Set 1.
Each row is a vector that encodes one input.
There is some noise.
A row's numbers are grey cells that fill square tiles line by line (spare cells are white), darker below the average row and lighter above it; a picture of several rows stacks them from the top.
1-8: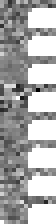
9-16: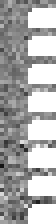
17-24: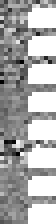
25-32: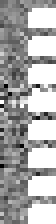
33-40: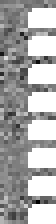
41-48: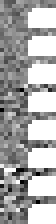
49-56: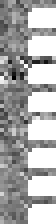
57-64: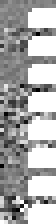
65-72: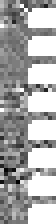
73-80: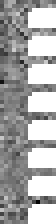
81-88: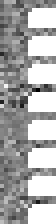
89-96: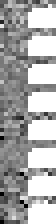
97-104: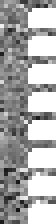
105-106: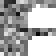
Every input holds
either a point on an 8-point line, or a point on a 12-point line.
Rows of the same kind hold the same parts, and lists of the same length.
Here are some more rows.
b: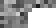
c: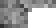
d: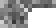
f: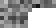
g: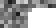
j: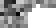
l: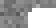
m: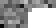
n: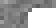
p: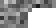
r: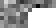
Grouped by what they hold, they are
b, c, d, j, l, m, n, p, r
f, g

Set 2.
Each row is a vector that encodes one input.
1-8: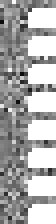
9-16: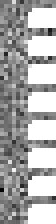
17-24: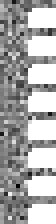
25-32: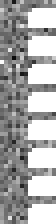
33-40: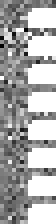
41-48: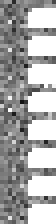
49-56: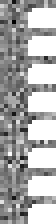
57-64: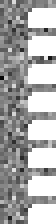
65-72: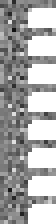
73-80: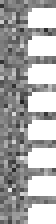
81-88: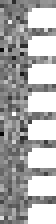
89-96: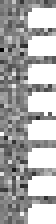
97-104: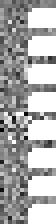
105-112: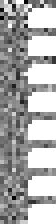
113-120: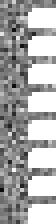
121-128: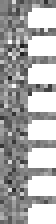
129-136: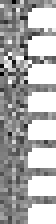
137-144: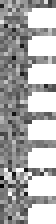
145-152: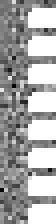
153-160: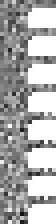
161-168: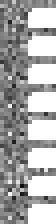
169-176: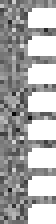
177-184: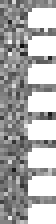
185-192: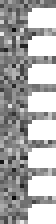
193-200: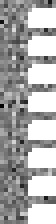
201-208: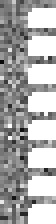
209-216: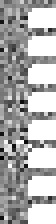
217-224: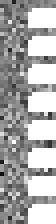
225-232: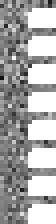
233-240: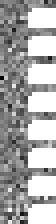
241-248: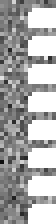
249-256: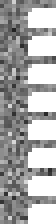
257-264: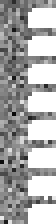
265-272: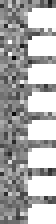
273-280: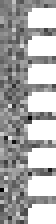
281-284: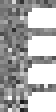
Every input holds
a list of up to two points on an 8-point circle.
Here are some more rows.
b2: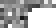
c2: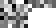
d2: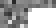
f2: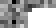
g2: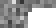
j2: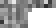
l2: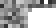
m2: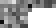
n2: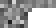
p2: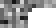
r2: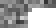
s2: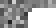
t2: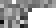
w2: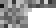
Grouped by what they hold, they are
b2, n2, p2, s2, t2
c2
d2, f2, g2, j2, l2, m2, r2, w2

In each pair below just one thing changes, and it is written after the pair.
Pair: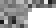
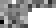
the place on the 8-point circle in item 1 of the list
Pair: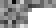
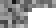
the place on the 8-point circle in item 2 of the list
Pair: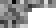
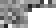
the place on the 8-point circle in item 1 of the list
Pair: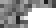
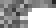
the place on the 8-point circle in item 2 of the list
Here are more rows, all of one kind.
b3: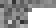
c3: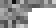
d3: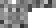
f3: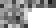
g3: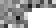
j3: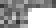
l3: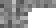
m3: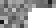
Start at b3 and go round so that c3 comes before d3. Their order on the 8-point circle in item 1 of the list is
b3, c3, g3, f3, m3, d3, l3, j3.
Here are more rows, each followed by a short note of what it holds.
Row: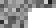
a list of two items
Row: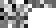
the empty list
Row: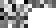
the empty list
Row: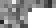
a list of two items
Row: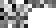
the empty list
